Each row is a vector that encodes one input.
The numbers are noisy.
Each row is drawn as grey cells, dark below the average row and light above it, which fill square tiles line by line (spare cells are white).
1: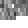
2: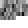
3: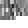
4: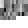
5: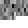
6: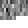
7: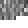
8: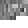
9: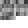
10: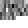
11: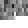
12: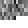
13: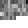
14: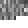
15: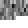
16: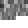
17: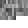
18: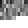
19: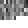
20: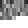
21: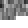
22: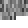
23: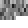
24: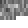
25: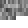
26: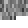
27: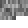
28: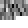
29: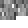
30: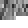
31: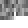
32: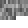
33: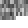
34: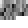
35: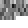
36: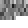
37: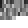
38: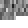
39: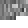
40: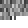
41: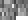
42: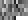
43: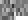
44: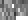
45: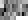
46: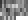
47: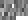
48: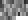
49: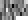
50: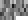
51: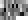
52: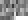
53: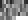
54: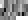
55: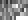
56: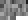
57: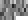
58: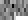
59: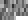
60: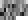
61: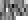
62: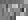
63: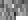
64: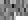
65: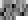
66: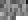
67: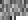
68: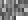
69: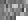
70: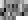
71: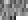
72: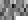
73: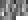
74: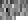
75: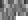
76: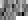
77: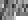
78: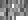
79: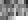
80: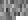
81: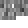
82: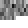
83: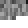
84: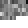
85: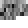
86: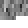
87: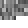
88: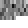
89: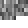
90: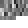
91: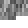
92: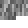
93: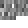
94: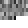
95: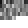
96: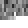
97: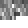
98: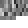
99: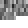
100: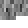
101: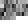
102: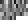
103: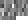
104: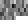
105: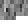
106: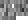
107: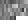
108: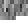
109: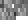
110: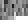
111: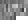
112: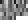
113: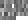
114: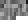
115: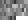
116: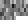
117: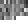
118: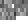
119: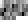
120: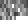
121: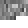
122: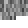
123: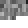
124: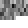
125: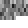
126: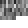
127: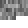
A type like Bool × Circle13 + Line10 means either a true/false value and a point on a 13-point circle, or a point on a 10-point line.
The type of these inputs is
(Label9 + Line6) × Line6.
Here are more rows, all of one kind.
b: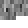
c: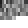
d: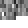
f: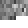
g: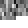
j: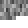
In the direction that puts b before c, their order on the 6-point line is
g, d, f, b, j, c.
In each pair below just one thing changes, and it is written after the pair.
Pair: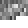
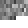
the place on the 6-point line
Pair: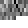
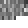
the place on the 6-point line
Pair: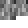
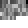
the place on the 6-point line
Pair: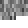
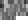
the label
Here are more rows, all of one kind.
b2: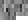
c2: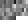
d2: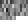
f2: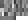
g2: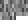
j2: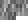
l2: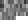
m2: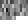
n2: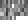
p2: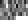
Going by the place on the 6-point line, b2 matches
g2 and l2.
